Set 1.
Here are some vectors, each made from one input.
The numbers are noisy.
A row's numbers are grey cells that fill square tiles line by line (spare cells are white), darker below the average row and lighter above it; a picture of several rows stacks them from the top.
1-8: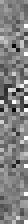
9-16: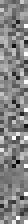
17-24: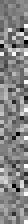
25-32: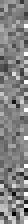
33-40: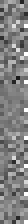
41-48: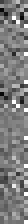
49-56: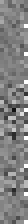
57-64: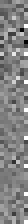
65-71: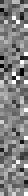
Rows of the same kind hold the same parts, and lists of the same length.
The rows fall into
2 kinds.
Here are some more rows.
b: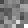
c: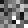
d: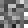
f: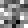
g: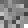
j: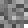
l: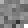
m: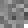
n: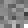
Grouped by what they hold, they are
b, d, j, l, m, n
c, f, g

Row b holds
three true/false values.
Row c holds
a fixed value.
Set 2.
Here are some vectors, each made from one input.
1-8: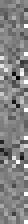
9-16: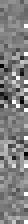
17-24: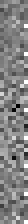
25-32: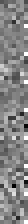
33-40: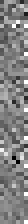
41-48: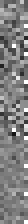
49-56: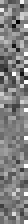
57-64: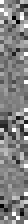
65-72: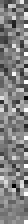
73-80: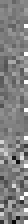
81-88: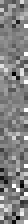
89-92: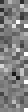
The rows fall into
2 kinds.
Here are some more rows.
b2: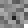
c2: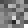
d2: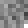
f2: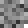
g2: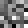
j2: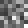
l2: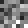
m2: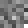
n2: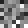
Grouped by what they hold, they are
b2, d2, f2, g2, j2, l2, m2
c2, n2

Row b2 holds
three true/false values.
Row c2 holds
a fixed value.
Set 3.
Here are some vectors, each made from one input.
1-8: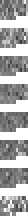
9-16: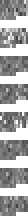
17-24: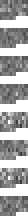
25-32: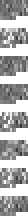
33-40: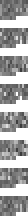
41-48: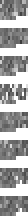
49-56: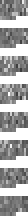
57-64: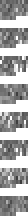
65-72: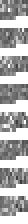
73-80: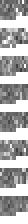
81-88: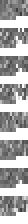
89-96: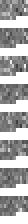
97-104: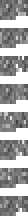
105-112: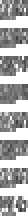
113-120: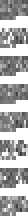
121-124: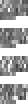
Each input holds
three true/false values.
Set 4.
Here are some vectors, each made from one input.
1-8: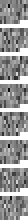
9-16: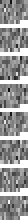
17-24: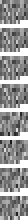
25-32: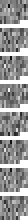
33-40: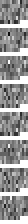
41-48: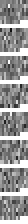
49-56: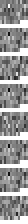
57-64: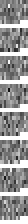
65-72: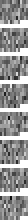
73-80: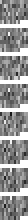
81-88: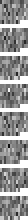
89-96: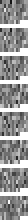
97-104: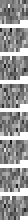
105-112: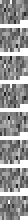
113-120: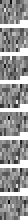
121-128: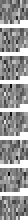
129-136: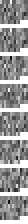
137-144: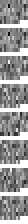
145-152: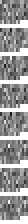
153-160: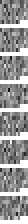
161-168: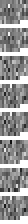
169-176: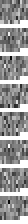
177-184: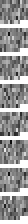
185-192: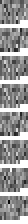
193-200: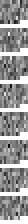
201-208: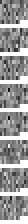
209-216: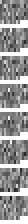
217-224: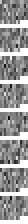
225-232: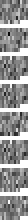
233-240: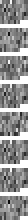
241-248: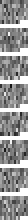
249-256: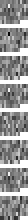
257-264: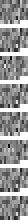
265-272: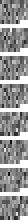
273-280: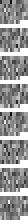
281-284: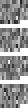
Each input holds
three true/false values.
